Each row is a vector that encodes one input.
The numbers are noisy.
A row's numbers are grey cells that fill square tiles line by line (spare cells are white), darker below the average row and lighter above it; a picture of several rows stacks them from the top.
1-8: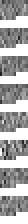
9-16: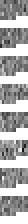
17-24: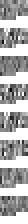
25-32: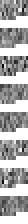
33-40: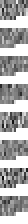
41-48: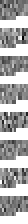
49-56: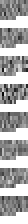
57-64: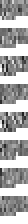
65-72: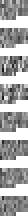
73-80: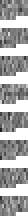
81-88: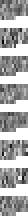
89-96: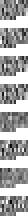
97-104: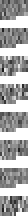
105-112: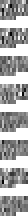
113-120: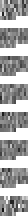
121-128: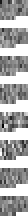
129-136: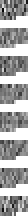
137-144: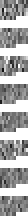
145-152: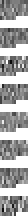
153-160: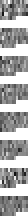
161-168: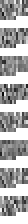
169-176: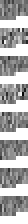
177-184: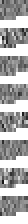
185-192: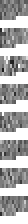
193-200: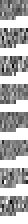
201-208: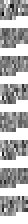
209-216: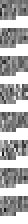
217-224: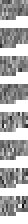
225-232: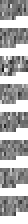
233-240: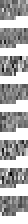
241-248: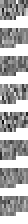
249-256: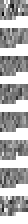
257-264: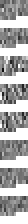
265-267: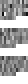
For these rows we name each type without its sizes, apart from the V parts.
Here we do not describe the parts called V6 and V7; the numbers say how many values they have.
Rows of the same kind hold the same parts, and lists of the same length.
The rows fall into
2 kinds.
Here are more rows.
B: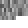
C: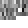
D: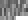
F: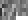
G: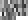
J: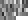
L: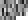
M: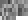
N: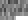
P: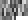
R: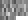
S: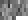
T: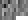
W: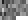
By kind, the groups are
B, D, F, M, N, R, S, T, W
C, G, J, L, P

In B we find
a point on a line, a value of V6 and a value of V7.
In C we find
a point on a circle.
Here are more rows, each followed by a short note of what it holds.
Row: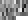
a point on a circle
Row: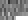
a point on a line, a value of V6 and a value of V7
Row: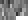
a point on a line, a value of V6 and a value of V7
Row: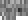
a point on a line, a value of V6 and a value of V7
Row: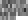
a point on a line, a value of V6 and a value of V7
